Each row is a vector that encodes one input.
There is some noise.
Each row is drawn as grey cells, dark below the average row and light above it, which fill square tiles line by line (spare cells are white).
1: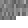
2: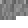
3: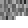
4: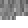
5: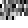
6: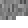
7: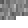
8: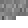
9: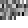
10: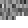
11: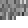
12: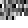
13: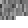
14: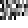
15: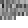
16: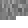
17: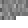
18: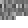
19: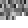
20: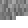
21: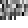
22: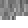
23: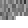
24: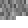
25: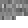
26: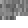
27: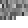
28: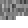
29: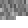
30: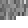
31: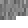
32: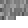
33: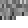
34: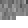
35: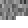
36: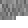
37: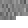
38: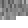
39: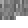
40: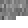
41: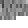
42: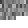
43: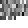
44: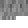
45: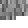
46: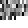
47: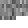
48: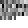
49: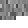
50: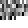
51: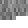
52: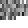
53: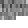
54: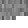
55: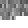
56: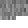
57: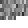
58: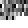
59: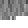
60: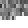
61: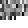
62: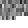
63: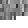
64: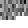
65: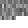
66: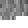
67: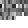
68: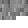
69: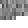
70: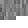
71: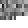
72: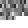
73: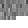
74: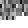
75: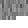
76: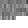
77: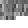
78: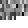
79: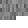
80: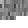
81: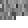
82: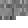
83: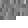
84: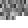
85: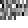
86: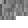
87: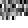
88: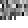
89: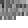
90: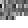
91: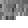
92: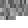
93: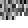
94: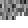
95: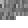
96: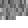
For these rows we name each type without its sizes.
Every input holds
a node of a tree and a true/false value, together with either a fixed value, or a node of a tree.
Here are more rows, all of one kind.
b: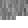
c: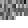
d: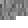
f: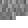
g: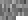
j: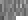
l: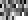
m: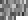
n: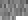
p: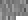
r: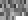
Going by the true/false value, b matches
d and f.
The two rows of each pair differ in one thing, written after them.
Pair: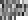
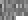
the node of the tree
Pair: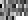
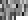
the node of the tree
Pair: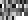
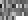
the true/false value
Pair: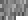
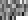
the node of the tree
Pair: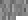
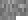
the node of the tree
